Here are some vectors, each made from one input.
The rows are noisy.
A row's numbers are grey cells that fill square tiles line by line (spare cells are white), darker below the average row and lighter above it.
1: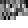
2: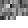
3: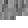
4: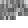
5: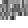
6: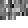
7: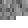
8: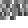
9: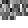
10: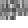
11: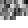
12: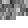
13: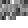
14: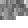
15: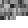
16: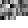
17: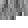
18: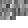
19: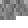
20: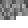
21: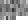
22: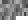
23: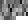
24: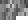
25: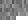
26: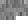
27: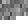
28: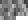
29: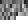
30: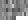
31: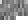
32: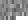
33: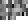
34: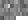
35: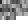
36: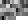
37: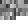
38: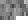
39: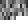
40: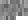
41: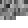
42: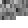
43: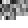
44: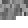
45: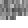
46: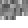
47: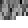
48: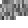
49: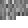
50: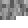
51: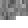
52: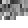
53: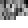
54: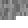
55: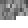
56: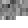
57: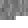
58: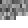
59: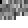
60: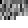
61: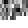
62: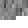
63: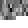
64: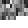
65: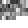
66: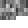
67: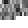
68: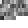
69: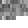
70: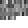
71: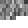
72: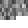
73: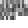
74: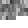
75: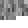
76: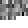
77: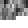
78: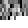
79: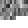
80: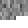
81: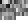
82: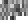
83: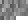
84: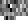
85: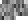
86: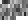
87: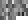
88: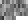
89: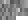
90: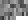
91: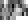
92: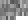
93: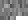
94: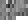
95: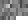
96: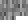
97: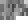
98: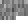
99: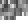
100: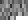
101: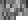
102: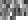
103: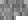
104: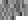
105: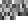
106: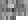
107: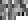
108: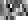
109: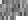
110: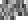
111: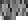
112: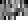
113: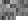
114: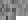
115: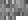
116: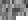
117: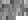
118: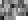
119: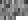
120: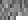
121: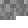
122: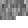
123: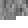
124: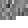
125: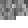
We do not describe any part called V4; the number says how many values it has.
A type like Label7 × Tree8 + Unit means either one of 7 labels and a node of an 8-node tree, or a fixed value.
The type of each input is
List2(Bool × (Line5 + V4)).
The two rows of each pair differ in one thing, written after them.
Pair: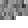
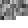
the true/false value in item 1 of the list
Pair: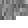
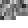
the place on the 5-point line in item 1 of the list
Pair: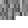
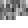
the true/false value in item 1 of the list
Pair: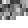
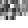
the true/false value in item 2 of the list
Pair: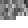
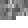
the place on the 5-point line in item 1 of the list
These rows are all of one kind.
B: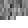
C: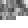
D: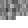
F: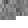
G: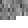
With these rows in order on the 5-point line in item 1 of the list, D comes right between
B and F.
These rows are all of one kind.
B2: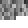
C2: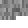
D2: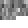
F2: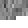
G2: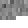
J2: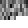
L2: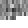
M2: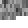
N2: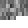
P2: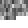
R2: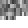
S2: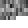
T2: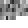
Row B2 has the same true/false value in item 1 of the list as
D2, L2, R2 and T2.
